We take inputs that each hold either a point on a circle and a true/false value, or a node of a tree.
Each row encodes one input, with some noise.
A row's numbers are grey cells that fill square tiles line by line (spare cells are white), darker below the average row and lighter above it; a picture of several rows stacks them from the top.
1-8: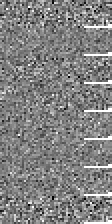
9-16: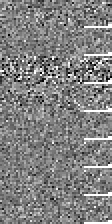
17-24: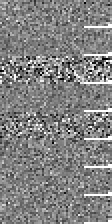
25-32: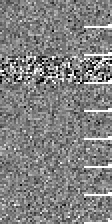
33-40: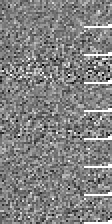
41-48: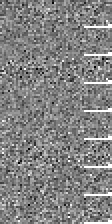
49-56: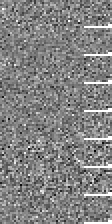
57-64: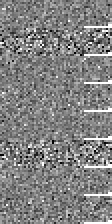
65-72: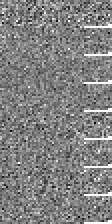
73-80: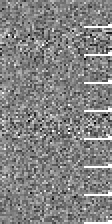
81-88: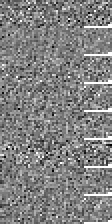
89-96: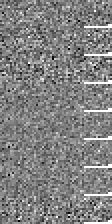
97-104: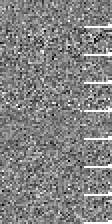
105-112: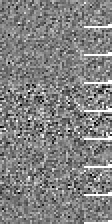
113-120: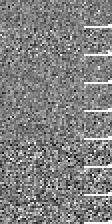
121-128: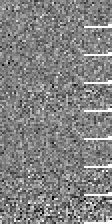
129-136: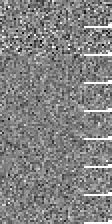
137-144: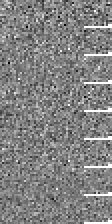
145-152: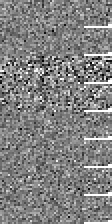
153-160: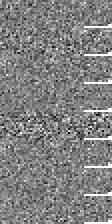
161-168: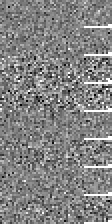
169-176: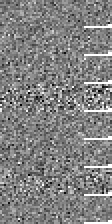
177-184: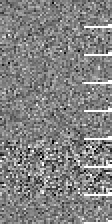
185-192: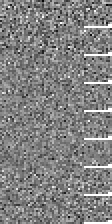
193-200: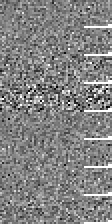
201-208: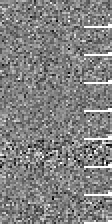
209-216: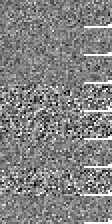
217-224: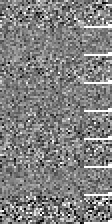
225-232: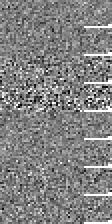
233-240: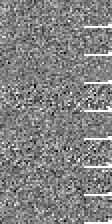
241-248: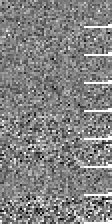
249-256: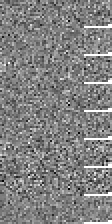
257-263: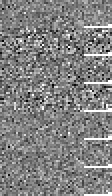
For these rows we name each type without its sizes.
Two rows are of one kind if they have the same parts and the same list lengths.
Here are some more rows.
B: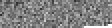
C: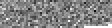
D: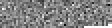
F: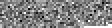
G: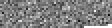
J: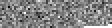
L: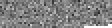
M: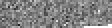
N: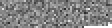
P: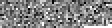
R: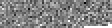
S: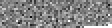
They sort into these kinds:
B, F, G, J, L, M, P
C, D, N, R, S

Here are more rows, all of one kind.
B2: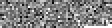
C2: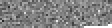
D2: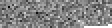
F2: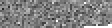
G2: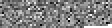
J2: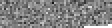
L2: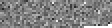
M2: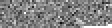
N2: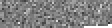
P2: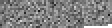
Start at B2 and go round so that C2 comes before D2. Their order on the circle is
B2, J2, N2, F2, L2, M2, P2, C2, G2, D2.
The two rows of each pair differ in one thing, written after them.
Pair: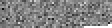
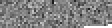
the true/false value
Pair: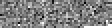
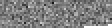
the place on the circle
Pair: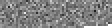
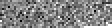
the place on the circle
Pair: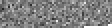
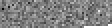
the place on the circle
